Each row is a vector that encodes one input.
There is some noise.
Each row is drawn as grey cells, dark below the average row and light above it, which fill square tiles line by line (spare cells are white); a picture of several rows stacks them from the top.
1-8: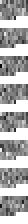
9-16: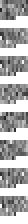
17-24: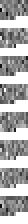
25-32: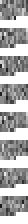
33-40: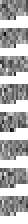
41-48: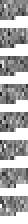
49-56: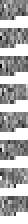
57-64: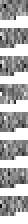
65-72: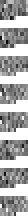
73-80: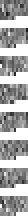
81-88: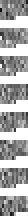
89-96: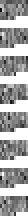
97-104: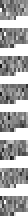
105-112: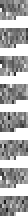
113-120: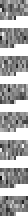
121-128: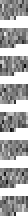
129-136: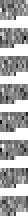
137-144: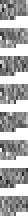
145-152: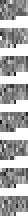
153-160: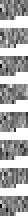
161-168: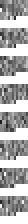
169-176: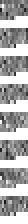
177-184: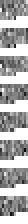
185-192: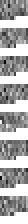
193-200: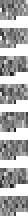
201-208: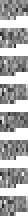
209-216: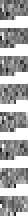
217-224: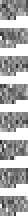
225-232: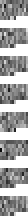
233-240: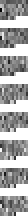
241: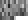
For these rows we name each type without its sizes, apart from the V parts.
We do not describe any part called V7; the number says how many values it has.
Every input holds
a true/false value, together with either a point on each of two lines, or a value of V7.
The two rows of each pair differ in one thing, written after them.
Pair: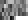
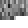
the value of V7
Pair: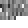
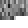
the true/false value
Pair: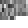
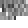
the true/false value
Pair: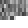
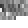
the true/false value
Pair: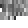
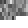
the true/false value
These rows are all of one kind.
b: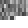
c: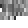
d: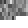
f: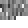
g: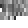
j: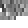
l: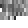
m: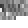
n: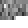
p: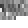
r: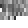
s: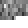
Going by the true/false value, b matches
d, n and s.
